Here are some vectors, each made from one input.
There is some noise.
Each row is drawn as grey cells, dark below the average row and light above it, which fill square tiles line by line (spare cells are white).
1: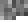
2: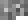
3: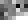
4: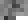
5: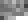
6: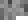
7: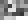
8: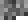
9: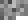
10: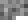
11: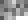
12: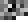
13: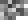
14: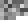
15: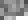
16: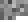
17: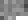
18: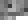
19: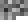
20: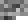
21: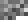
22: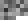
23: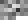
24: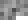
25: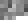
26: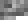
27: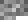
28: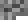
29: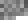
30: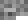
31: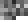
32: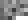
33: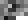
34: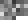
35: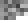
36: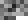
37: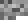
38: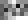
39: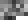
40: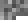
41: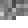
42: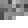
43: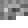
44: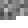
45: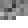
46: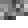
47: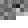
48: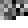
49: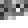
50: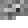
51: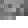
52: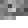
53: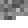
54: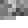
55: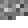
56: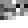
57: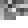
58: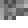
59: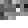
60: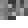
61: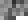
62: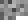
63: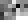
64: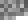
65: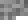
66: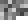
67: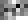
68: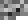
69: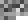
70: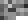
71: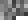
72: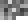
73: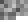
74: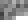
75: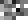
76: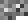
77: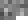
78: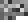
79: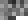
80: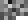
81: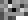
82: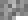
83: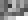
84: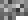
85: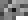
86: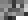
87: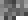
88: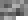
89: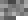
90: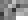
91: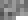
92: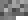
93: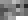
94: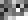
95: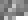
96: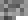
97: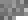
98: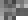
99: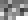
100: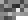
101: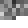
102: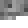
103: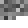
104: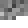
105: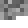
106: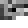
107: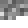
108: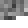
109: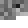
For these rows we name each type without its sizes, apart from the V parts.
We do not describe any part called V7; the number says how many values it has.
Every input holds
a value of V7, together with either a point on a line, or a node of a tree.
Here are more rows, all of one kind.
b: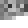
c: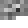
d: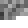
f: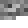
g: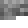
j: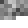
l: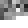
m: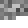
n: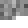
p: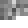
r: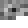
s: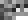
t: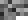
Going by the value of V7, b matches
c, n and r.
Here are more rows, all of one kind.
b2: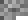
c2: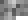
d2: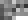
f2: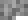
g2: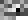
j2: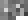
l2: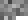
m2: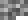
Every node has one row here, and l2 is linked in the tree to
d2 and m2.
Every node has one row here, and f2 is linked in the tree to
b2 and d2.
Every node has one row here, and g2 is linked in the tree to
d2 and j2.
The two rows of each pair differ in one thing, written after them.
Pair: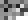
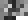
the value of V7
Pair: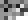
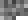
the place on the line
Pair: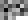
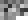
the value of V7
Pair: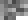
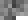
the place on the line
